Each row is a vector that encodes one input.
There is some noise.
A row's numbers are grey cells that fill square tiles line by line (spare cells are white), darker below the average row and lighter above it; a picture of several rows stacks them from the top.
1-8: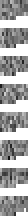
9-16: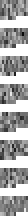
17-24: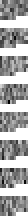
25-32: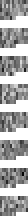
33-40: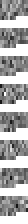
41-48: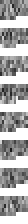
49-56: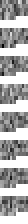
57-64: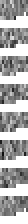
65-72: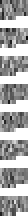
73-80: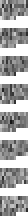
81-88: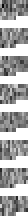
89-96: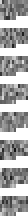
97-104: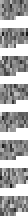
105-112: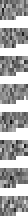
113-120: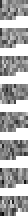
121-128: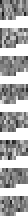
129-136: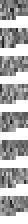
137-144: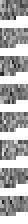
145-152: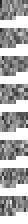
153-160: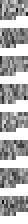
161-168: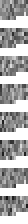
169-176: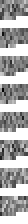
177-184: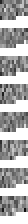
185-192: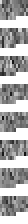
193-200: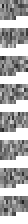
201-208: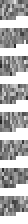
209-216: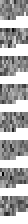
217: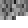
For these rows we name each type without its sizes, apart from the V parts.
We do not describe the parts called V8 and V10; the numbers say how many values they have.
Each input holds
either a point on a circle and a true/false value, or a fixed value, or a value of V8 and a value of V10.
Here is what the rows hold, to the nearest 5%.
About 50% of them hold a point on a circle and a true/false value. A few of them hold a fixed value. The rest hold a value of V8 and a value of V10.
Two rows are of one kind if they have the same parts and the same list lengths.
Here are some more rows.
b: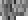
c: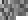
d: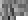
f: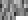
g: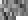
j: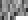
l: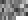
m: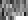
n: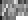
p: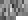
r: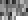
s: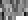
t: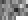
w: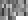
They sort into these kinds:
b, c, d, g
f, j, l, m, n, p, s, t, w
r

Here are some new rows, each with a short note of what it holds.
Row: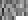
a point on a circle and a true/false value
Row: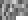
a point on a circle and a true/false value
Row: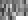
a point on a circle and a true/false value
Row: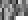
a point on a circle and a true/false value
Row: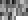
a fixed value
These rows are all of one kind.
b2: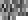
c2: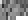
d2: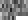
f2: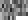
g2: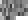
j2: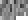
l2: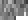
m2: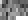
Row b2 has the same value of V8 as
d2 and f2.
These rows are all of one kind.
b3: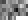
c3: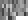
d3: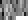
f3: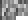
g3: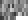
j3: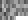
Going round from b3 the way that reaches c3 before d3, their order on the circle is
b3, f3, j3, c3, d3, g3.
